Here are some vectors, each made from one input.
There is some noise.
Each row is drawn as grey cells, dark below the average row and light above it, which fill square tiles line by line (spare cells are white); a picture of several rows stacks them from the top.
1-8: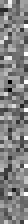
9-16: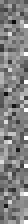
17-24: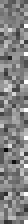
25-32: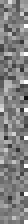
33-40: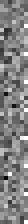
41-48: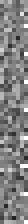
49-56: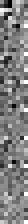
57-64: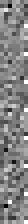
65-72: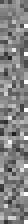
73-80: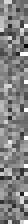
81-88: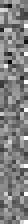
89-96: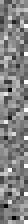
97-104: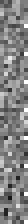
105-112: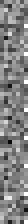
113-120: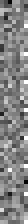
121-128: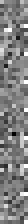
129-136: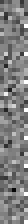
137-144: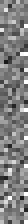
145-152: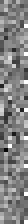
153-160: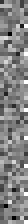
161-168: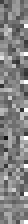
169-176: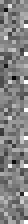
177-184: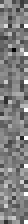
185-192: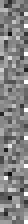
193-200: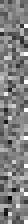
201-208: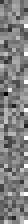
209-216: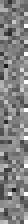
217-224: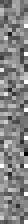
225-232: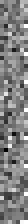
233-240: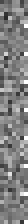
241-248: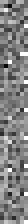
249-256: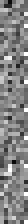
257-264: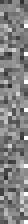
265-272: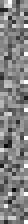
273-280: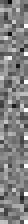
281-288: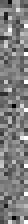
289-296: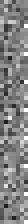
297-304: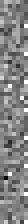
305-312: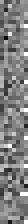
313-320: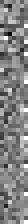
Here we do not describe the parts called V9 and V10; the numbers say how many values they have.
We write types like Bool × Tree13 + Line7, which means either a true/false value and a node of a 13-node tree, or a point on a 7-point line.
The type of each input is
(Circle16 + V9) × (Line8 + V10).
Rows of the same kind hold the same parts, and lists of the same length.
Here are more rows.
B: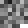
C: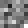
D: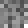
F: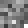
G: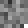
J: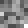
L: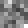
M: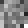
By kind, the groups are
B
C, F, M
D, G, J
L

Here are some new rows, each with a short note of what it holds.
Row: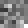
a point on an 8-point line and a value of V9
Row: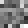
a value of V9 and a value of V10
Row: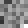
a point on an 8-point line and a value of V9
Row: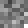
a point on a 16-point circle and a point on an 8-point line
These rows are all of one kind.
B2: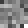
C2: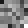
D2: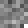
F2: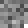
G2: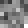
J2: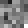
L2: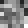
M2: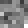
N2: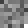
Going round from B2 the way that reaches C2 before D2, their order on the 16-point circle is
B2, J2, G2, M2, L2, C2, N2, F2, D2.
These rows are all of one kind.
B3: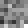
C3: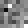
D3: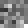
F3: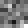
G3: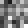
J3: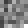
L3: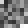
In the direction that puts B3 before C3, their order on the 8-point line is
G3, F3, B3, L3, J3, C3, D3.
